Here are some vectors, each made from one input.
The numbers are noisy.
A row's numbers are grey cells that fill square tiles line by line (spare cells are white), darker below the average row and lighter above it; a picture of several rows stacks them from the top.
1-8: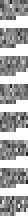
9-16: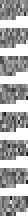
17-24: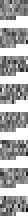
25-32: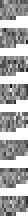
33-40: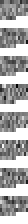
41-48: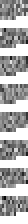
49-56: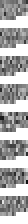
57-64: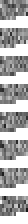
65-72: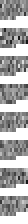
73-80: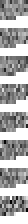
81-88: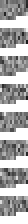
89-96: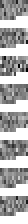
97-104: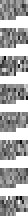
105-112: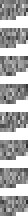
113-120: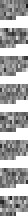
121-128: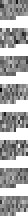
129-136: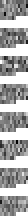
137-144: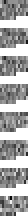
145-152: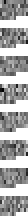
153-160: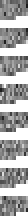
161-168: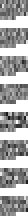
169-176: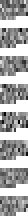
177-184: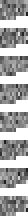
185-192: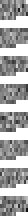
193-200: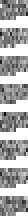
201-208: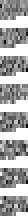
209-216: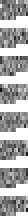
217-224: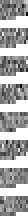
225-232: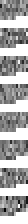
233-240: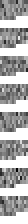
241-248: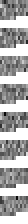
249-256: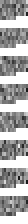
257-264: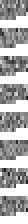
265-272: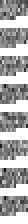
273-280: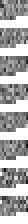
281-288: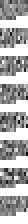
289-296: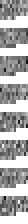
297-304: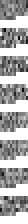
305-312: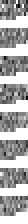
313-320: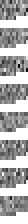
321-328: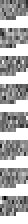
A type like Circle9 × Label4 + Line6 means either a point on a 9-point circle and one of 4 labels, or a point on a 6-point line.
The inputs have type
List2(Line9) + Tree14.
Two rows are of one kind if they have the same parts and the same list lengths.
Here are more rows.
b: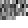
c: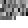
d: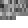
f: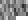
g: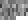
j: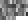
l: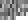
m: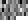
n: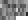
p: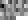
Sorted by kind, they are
b, c, f, j, n
d, p
g, l
m

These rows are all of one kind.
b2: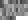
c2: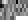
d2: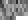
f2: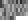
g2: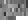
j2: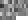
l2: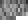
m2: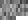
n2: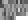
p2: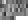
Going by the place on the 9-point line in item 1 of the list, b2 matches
d2 and f2.
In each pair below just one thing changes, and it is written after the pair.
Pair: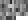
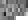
the place on the 9-point line in item 2 of the list
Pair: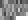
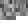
the place on the 9-point line in item 1 of the list
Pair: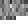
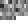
the place on the 9-point line in item 2 of the list
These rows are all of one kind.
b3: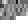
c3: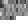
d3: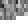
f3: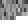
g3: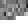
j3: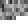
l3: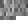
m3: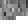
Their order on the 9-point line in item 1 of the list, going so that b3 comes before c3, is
g3, m3, l3, b3, c3, j3, d3, f3.
